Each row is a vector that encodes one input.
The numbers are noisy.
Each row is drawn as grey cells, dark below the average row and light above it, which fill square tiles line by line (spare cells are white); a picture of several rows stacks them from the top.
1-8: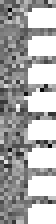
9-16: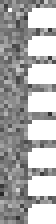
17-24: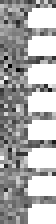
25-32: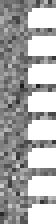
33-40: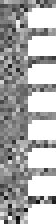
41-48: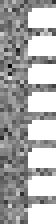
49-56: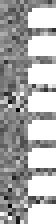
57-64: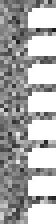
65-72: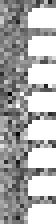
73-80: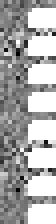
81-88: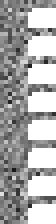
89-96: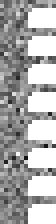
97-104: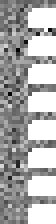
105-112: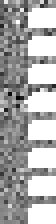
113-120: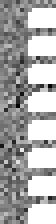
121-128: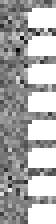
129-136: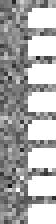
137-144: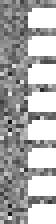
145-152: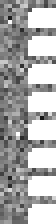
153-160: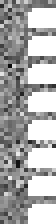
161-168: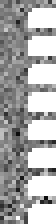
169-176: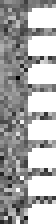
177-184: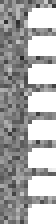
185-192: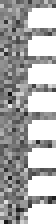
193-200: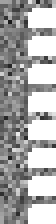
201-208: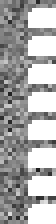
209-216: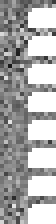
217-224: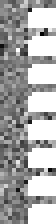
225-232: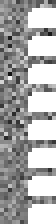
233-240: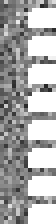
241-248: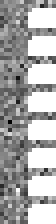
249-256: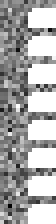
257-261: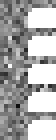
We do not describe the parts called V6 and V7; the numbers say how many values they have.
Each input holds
either a value of V6 and a value of V7, or a list of up to three items, each a point on each of two 3-point lines.
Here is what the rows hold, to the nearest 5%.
About 25% of them hold a value of V6 and a value of V7. The rest are lists of up to three items, each a point on each of two 3-point lines: a few of all rows are empty, 15% hold one, 25% two and 35% three.
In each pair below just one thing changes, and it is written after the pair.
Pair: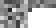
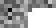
the value of V7
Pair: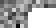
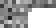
the value of V7
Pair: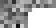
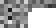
the value of V7
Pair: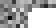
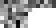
the value of V6
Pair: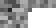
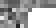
the value of V6
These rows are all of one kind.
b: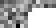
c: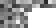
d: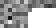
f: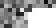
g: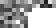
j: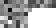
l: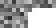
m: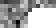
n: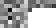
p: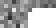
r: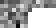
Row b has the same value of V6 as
d and j.
